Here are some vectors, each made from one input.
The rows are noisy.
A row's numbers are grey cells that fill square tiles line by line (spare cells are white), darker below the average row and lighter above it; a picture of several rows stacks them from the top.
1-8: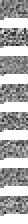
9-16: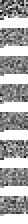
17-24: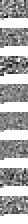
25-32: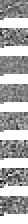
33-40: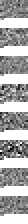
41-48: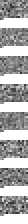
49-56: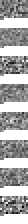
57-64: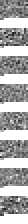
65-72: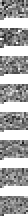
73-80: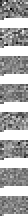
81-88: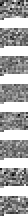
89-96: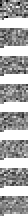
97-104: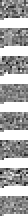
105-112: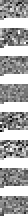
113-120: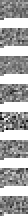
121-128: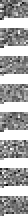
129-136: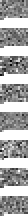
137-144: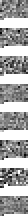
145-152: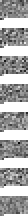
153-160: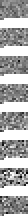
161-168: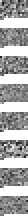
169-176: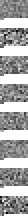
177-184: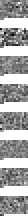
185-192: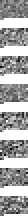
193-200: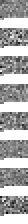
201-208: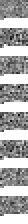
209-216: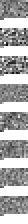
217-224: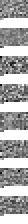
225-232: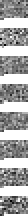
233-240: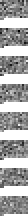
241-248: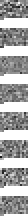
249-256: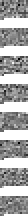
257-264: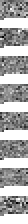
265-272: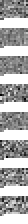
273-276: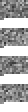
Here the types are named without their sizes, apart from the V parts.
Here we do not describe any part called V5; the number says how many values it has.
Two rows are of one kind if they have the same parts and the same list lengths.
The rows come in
4 kinds.
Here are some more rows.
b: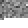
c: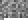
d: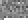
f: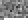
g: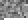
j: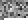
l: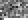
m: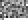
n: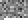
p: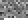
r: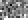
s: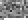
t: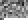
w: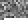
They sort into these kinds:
b, m
c, d, f, n, p, s, w
g, l, r, t
j

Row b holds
a fixed value.
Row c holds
a node of a tree.
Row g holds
a true/false value and a value of V5.
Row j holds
a point on each of two lines.
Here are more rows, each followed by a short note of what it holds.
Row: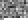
a true/false value and a value of V5
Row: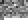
a fixed value
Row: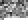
a fixed value
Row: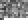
a point on each of two lines
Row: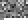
a node of a tree
